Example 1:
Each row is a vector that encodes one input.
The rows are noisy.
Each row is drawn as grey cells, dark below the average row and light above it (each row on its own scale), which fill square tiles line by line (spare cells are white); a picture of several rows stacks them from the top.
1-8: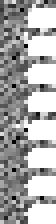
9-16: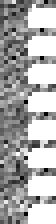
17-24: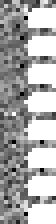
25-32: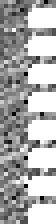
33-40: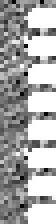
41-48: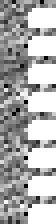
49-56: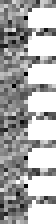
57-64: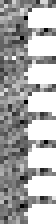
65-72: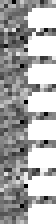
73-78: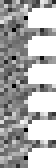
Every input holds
either a point on a 5-point line, or a point on a 7-point line.
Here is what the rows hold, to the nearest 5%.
About 40% of them hold a point on a 5-point line. The rest hold a point on a 7-point line.
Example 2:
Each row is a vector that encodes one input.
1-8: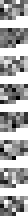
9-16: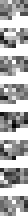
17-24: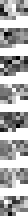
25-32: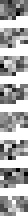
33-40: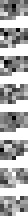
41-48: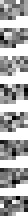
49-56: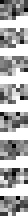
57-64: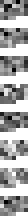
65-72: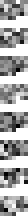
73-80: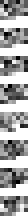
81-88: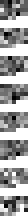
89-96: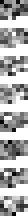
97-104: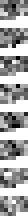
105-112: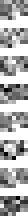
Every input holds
a point on a 6-point line and a true/false value.
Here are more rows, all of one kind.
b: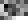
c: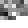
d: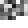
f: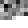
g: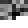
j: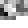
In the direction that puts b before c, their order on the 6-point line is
d, b, f, c, j, g.
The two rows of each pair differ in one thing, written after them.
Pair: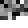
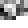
the true/false value
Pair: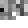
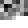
the true/false value
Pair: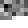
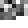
the true/false value
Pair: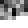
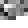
the true/false value
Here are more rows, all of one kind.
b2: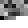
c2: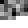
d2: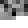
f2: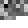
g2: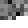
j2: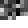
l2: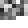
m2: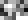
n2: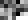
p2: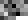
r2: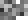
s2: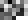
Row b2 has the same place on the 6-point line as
l2, p2 and r2.
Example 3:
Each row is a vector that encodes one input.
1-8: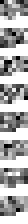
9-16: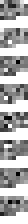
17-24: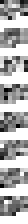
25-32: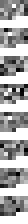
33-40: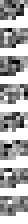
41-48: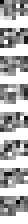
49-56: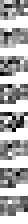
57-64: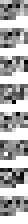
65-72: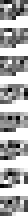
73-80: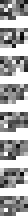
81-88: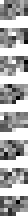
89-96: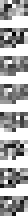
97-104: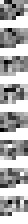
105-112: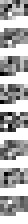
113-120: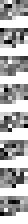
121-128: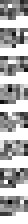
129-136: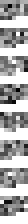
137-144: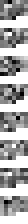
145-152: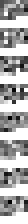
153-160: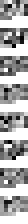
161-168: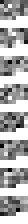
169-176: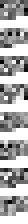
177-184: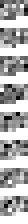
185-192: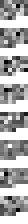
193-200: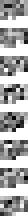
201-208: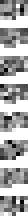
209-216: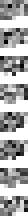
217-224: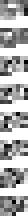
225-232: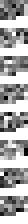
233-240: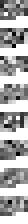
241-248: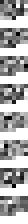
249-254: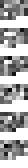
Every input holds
a point on an 11-point line and a true/false value.
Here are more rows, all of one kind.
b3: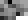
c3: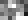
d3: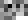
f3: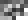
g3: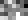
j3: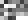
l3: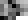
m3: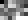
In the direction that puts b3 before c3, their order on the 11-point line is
d3, l3, b3, j3, c3, m3, g3, f3.
